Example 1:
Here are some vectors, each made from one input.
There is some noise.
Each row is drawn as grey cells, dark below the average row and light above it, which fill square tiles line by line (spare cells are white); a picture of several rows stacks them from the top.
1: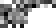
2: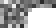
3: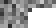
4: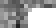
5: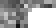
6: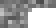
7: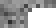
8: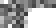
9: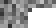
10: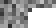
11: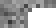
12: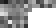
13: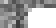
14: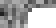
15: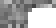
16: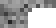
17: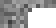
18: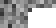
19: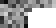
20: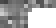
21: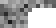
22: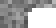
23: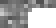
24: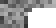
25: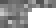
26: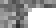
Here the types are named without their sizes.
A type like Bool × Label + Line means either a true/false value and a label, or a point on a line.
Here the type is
Line.
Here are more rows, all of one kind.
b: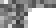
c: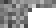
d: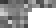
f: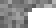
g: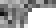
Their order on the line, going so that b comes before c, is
b, d, f, c, g.
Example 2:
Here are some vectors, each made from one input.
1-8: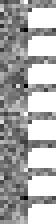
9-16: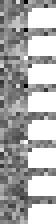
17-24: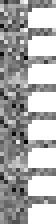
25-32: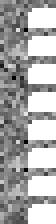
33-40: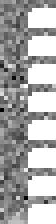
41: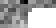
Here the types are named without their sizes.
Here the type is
Tree.
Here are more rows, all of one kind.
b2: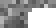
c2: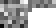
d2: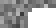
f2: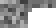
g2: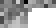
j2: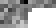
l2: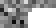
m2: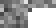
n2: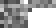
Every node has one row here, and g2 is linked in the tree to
j2.
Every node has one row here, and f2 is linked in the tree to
d2 and j2.
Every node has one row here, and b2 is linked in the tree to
d2 and l2.
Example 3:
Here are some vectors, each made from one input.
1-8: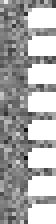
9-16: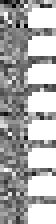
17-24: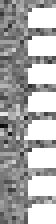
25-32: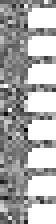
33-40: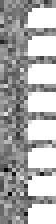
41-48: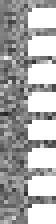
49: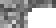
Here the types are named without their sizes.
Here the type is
Circle.
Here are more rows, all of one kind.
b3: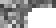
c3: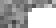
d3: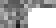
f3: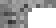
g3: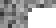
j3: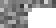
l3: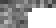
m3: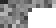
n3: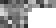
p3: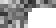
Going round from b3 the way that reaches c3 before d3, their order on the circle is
b3, l3, m3, p3, g3, f3, c3, n3, d3, j3.
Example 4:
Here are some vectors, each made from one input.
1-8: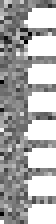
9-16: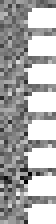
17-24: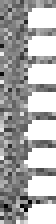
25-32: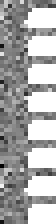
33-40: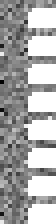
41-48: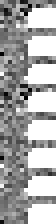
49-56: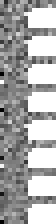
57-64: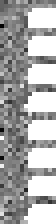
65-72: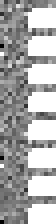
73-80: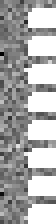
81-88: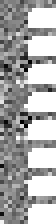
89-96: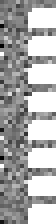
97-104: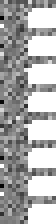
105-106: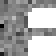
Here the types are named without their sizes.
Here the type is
Tree + Unit.
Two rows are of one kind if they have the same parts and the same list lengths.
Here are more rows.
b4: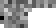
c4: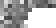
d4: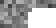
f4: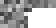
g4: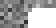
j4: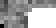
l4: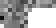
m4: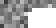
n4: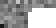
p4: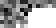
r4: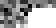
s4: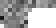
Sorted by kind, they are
b4, c4, d4, f4, g4, j4, l4, m4, n4, s4
p4, r4

